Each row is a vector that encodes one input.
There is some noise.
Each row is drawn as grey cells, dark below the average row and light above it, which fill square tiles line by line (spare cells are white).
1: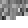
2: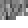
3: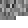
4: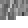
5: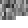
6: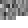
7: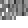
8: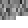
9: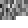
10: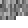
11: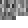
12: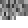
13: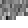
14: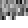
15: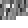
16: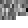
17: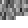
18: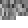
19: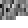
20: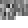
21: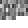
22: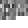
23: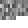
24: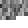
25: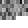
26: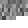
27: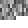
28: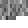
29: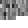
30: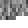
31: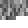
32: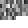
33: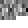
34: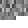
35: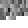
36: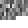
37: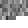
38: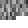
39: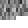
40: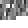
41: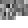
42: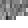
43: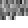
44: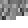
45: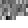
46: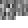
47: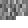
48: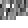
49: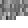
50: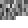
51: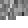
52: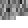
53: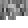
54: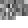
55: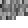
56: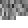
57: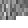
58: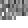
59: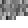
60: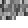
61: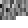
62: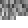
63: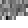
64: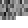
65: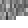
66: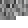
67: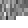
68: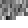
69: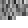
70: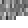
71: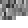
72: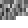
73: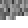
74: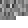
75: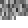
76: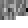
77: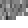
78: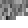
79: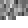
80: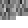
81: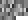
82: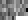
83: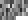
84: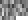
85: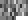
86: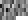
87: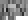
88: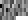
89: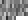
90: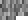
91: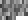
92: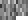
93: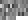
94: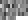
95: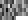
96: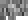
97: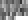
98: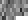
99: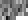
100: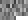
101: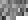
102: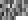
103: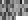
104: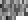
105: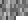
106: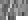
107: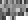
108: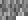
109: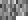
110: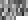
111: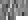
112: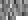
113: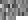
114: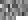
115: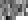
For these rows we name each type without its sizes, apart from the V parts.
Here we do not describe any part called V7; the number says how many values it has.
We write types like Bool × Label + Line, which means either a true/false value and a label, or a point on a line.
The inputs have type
Bool × (Line + V7).
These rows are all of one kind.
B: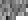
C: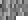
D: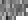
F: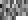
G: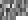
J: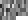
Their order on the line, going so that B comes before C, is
D, B, G, J, C, F.
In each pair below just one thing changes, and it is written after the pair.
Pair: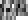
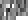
the place on the line
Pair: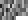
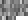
the true/false value
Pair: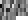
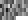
the place on the line
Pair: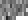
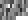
the true/false value
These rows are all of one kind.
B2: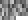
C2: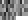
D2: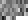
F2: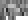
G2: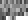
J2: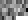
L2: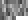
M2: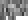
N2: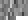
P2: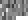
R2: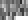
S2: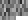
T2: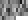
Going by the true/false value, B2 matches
N2 and P2.
